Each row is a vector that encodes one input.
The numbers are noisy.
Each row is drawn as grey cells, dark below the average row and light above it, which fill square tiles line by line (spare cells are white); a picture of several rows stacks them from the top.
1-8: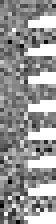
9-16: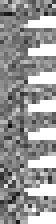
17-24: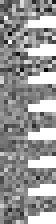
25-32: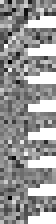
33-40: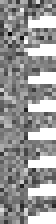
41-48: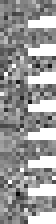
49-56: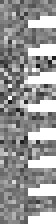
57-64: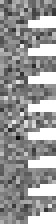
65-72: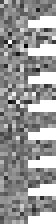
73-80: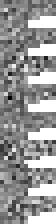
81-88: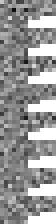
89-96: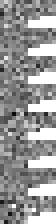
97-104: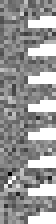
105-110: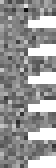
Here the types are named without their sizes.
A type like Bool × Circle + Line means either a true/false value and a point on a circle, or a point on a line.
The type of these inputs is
(Bool × Bool × Bool × Bool + Unit) × Label + Line.
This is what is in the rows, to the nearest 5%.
About 80% of them hold a label, together with either a fixed value, or four true/false values. The rest hold a point on a line.
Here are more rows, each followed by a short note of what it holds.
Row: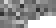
a label
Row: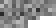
a label
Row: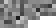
a label
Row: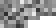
a point on a line
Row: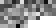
a point on a line
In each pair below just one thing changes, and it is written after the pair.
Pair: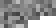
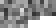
one of the four true/false values
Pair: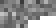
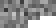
one of the four true/false values
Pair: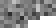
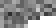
one of the four true/false values
